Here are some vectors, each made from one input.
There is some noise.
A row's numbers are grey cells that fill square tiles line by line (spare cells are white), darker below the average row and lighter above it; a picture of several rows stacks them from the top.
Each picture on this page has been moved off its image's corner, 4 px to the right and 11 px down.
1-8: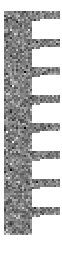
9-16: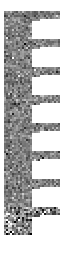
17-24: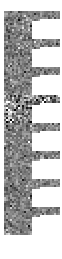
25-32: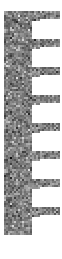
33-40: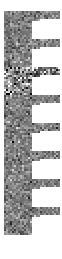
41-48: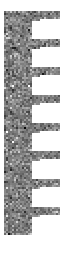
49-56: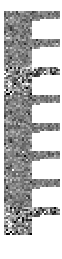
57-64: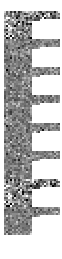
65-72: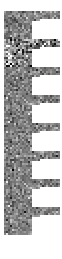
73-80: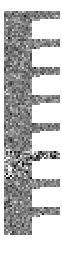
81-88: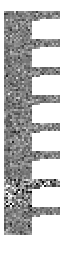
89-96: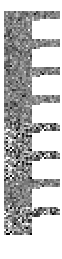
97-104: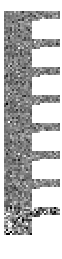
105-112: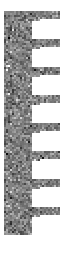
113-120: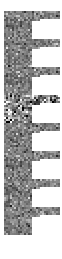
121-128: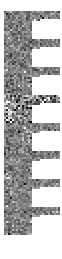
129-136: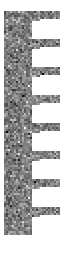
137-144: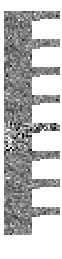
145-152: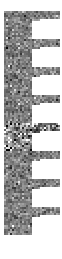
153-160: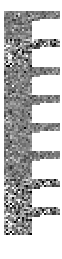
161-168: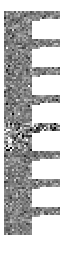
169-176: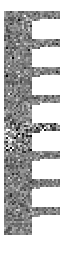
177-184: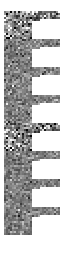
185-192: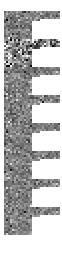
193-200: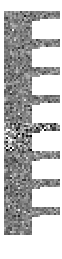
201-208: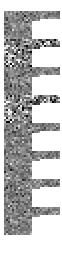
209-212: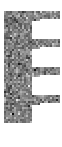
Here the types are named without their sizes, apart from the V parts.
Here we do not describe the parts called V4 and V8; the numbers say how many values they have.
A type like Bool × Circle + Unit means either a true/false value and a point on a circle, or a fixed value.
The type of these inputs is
(Circle + V8) × (Tree + V4) + Line.
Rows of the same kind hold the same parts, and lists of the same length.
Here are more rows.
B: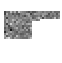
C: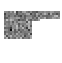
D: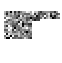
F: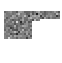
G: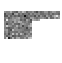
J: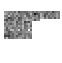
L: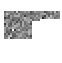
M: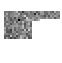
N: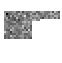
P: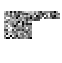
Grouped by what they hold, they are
B
C, G
D, P
F
J, L, M, N

